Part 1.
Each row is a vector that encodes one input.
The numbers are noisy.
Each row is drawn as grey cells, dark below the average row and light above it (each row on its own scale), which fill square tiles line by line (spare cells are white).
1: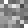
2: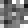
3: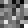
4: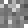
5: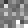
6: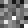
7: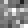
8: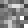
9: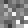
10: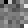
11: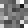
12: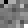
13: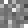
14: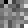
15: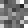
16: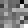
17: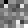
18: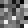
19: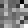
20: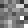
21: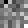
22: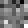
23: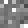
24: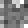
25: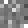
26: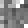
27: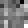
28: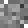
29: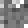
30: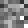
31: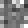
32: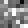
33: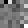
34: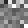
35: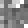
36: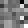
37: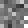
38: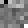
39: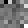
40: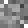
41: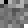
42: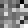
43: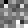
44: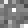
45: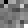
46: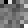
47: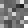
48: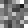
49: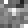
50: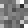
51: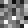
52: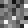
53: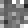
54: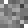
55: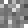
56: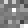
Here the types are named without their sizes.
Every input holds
three true/false values.
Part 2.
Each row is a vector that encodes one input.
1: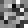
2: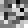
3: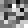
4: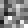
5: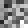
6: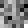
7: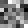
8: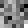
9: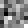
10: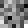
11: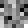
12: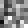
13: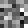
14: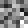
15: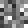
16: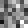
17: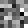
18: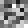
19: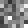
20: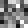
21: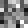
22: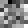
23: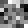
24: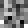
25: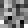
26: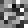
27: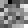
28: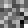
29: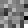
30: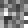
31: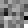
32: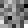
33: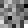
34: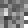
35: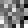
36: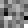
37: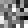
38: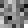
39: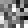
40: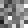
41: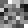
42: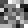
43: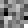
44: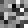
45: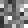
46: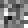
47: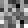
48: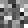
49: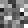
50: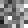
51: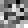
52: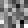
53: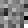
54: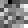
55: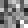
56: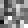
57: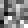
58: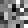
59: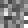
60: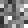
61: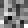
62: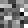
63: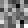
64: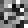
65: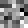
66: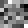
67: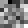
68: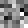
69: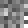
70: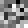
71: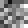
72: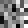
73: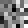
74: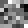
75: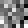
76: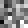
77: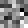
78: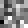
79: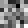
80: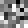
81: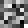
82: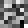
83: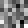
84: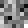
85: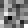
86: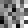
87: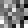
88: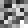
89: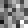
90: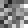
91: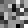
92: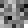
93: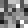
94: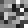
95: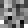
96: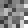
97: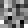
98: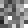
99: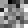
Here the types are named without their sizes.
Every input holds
three true/false values.
